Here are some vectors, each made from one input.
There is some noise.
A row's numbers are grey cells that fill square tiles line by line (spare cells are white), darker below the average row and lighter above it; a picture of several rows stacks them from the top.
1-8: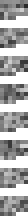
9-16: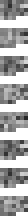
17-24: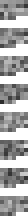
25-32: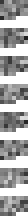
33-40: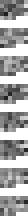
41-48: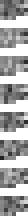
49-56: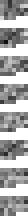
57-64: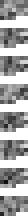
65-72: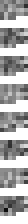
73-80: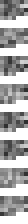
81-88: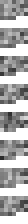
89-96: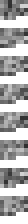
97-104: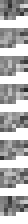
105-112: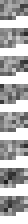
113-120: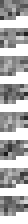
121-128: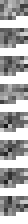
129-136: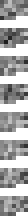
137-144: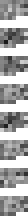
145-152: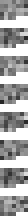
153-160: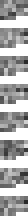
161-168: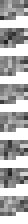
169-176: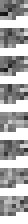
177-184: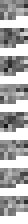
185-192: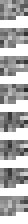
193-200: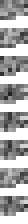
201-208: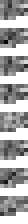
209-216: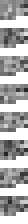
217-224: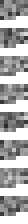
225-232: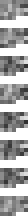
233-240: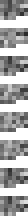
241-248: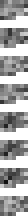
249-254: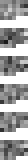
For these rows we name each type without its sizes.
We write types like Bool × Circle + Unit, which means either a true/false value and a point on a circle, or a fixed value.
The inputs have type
Bool × Line + Tree.
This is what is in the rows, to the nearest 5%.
About 40% of them hold a point on a line and a true/false value. The rest hold a node of a tree.
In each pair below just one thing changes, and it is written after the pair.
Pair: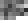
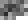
the true/false value
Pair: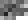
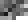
the place on the line
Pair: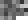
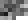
the true/false value
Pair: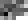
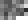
the true/false value
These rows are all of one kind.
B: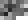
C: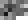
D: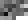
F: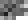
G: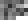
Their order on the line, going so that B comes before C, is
B, C, G, F, D.
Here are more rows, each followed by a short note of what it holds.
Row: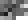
a point on a line and a true/false value
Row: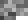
a node of a tree
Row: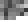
a point on a line and a true/false value
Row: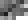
a point on a line and a true/false value
